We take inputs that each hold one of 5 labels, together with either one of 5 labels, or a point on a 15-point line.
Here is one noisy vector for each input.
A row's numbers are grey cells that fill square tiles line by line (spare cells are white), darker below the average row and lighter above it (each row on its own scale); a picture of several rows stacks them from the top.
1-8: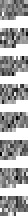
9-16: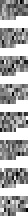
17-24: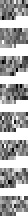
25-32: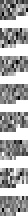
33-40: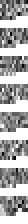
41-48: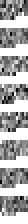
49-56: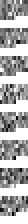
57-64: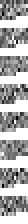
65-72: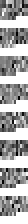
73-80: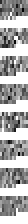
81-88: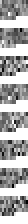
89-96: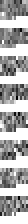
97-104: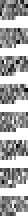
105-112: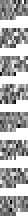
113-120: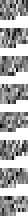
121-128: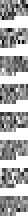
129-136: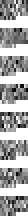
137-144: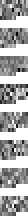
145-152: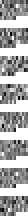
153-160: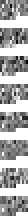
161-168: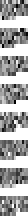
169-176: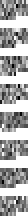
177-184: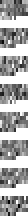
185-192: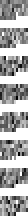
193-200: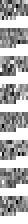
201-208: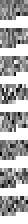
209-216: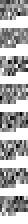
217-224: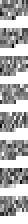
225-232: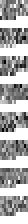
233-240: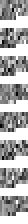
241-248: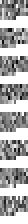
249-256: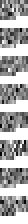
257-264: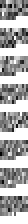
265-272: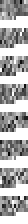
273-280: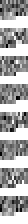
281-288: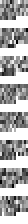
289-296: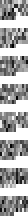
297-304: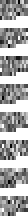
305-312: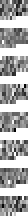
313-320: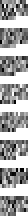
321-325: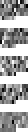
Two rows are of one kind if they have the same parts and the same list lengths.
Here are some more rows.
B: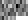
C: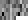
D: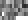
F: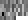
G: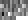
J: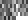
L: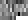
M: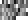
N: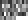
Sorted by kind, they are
B, D, J, M
C, F, G, L, N

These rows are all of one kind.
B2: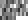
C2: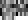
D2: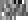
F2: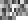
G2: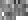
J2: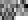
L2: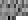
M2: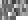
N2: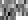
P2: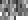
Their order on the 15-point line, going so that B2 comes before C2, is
M2, B2, L2, F2, N2, G2, J2, D2, C2, P2.
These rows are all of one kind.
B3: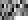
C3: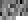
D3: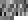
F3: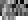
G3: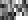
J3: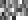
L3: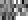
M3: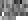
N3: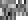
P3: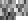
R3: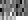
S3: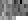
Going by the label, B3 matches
G3, L3, N3 and P3.
